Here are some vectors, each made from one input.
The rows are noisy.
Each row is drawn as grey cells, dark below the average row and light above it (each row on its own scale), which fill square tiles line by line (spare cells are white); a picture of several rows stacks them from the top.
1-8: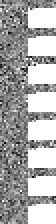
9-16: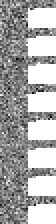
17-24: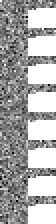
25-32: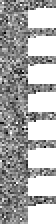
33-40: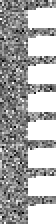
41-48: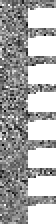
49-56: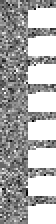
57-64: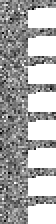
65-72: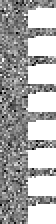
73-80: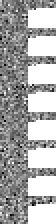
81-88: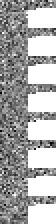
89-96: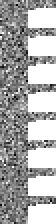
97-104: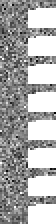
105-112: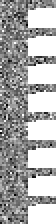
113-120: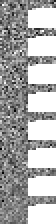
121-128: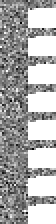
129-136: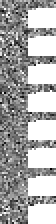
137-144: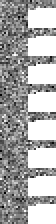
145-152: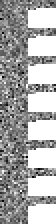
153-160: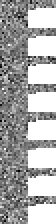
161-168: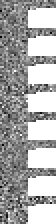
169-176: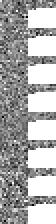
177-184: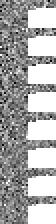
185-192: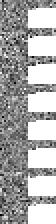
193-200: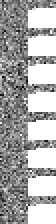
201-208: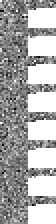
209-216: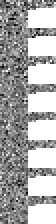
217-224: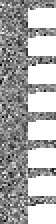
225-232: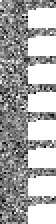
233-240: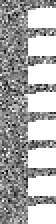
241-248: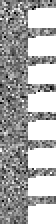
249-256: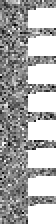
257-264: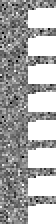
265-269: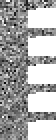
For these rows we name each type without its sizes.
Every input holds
either a point on a circle and a true/false value, or a point on each of two lines.
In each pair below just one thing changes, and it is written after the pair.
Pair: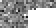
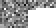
the place on the circle
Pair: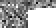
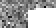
the place on the circle
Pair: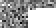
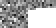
the place on the circle
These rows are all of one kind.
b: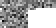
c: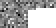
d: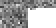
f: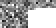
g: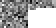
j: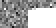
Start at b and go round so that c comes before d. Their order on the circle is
b, g, c, f, j, d.
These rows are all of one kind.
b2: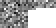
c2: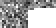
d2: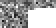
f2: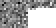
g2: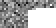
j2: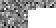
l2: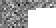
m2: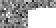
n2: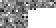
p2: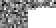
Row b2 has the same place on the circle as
c2, d2, g2 and l2.
